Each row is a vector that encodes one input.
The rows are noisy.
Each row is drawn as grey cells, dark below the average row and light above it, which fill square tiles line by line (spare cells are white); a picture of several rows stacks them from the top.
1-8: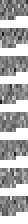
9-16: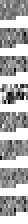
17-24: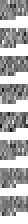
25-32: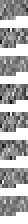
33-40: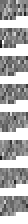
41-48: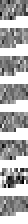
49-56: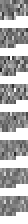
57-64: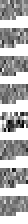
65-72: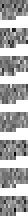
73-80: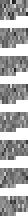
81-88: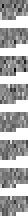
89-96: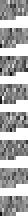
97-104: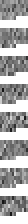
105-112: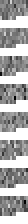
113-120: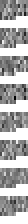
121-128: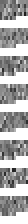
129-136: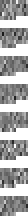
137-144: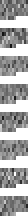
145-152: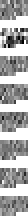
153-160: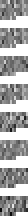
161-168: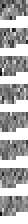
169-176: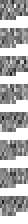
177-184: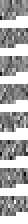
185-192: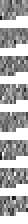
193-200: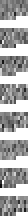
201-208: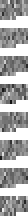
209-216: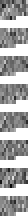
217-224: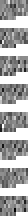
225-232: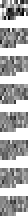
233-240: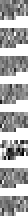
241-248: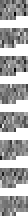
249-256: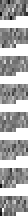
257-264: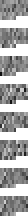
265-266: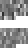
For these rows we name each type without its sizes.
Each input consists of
either a fixed value, or a label and a true/false value.
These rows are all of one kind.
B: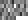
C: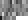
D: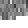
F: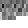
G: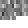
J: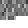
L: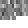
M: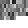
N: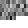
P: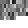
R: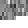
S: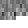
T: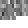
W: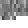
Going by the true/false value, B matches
M, N and P.
